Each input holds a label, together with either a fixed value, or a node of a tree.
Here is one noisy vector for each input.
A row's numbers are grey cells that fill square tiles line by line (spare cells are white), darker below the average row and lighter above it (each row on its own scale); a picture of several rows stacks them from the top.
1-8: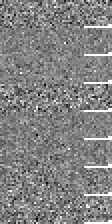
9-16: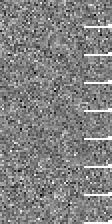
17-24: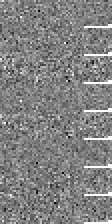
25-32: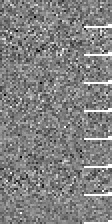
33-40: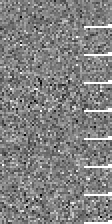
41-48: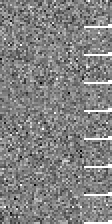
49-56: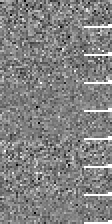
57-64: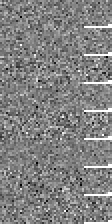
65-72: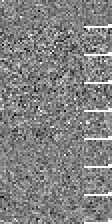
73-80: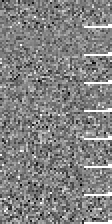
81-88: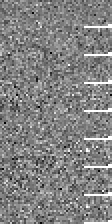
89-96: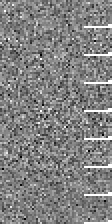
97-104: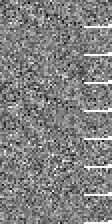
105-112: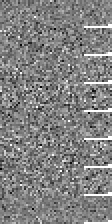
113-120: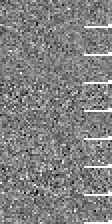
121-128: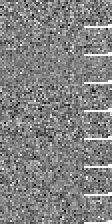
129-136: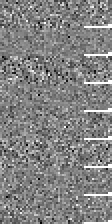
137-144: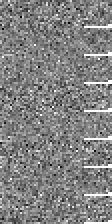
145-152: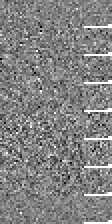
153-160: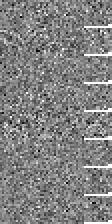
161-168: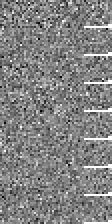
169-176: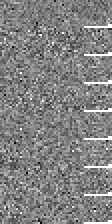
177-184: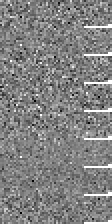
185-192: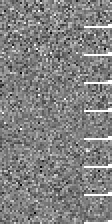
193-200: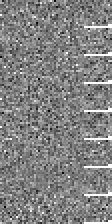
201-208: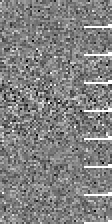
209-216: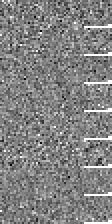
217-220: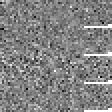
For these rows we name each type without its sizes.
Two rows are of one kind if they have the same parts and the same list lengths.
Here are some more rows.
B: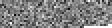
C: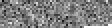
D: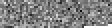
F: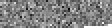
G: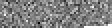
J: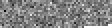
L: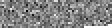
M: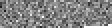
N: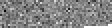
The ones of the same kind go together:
B, C, M
D, F, G, J, L, N

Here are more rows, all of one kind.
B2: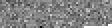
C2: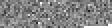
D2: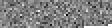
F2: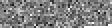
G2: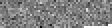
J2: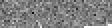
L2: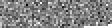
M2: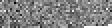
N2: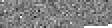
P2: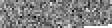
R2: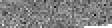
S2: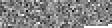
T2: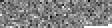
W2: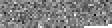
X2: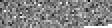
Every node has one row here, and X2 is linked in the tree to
T2.
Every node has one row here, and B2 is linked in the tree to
M2.
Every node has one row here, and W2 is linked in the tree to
N2, P2 and S2.
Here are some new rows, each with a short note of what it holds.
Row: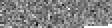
a label and a node of a tree
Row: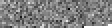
a label and a node of a tree
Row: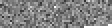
a label
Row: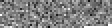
a label and a node of a tree
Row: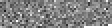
a label
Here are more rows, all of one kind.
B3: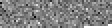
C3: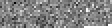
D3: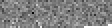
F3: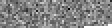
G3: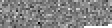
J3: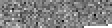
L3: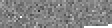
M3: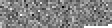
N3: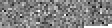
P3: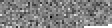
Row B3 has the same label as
C3, M3 and N3.
